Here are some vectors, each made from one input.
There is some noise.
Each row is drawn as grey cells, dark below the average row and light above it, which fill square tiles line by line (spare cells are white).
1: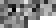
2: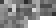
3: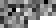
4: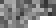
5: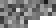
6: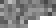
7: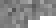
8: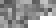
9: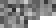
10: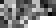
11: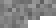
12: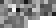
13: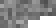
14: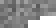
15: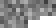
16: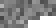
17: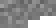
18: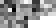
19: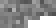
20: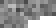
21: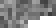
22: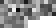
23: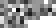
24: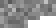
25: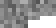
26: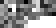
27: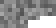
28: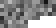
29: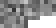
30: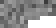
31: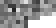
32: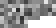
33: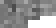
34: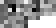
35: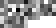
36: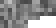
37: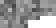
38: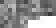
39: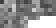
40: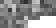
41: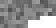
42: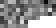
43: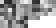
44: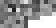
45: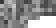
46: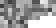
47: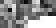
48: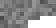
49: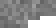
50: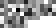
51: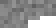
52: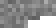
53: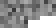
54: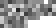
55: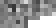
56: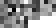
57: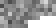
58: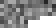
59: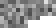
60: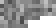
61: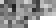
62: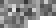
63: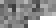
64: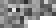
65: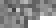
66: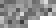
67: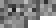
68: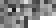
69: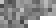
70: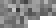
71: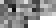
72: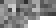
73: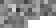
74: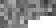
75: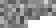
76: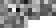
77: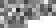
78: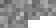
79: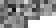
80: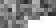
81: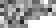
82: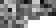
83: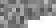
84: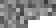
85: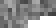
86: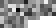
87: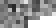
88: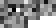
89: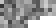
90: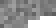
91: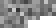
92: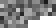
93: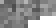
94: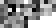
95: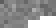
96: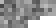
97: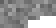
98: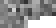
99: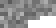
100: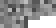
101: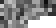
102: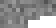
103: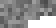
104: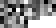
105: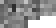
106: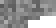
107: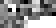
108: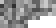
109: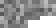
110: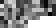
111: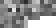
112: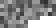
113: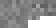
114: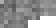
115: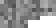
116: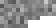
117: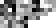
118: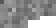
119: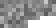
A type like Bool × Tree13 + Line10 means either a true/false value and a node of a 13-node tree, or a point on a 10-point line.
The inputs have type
(Line9 + Tree10) × Tree10.
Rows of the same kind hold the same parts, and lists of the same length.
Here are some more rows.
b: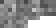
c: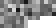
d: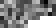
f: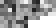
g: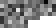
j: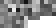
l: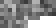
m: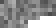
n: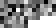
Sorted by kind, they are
b, f, m
c, d, g, j, l, n

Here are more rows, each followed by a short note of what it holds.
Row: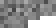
a node of each of two 10-node trees
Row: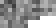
a node of each of two 10-node trees
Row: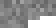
a point on a 9-point line and a node of a 10-node tree
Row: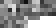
a node of each of two 10-node trees
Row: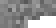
a node of each of two 10-node trees
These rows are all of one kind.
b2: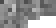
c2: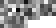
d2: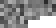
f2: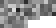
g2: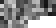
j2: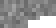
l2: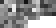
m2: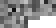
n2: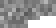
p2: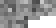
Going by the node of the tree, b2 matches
c2, j2, l2 and n2.
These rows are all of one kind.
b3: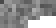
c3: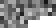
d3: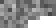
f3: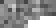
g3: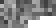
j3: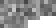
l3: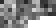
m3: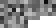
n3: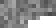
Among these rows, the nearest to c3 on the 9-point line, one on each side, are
b3 and d3.
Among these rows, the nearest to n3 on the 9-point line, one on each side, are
g3 and l3.
